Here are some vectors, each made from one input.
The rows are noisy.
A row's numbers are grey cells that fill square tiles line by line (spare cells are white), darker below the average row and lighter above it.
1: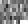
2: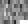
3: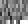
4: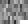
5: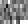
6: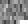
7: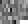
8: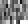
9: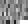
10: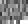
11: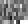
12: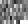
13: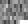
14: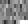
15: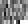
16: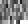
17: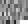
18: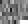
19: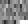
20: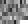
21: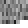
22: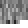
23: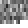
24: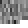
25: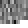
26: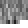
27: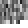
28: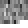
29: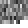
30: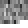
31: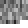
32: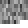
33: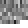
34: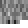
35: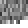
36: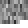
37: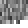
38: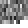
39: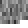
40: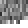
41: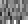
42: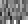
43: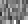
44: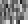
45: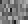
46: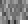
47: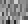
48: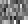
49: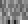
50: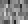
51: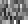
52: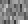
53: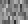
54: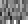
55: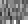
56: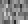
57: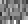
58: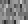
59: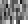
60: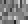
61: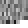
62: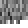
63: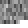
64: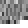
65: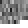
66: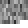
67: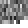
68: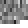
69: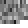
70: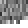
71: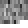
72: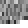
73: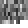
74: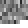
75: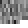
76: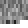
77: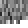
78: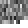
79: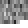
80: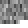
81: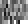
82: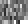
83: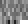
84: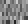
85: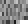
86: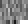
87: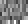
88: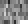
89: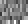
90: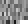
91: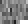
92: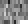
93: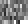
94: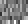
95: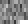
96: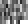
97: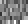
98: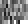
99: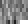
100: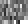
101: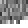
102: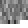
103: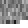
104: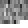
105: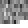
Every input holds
a point on a 5-point line and a true/false value, together with either a fixed value, or a node of a 9-node tree.
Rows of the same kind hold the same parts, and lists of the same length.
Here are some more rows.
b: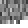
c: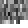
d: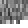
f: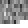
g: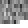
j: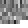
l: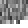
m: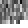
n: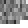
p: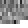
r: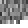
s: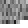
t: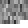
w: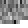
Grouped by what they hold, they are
b, d, f, g, l, r, t
c, j, m, n, p, s, w

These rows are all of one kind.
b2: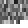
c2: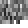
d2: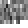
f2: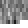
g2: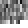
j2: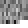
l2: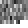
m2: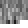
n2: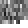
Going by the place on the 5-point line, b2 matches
j2, l2 and m2.
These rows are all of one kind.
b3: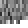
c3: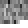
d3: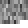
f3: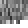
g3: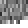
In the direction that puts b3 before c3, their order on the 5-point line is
b3, f3, d3, g3, c3.
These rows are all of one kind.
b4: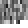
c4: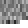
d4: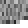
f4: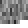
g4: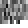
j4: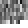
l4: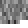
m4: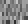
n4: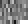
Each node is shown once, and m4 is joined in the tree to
c4 and d4.
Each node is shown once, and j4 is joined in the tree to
b4.
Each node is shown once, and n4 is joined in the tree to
f4.
